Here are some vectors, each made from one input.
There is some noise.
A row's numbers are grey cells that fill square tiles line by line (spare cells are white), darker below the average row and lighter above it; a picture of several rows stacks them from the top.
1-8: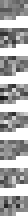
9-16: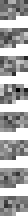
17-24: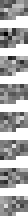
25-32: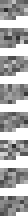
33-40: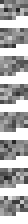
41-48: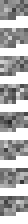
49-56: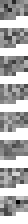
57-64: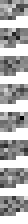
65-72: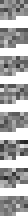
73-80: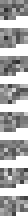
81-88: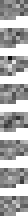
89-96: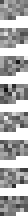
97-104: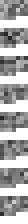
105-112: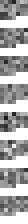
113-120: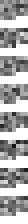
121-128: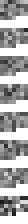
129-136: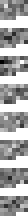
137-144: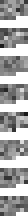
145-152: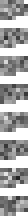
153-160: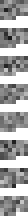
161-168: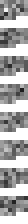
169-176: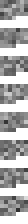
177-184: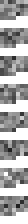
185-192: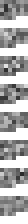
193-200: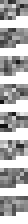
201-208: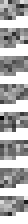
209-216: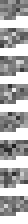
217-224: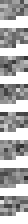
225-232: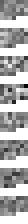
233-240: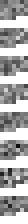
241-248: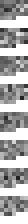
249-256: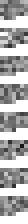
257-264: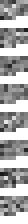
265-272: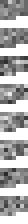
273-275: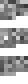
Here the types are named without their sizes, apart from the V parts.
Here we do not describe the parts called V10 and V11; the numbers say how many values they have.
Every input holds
a point on a line, three true/false values, a value of V10 and a value of V11.
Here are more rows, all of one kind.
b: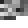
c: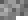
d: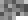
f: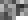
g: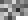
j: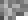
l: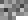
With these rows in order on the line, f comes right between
d and l.
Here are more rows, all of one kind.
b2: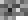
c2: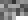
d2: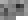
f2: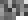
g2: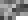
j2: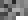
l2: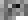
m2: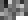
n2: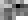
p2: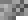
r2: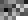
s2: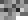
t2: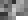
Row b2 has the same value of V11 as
c2 and r2.
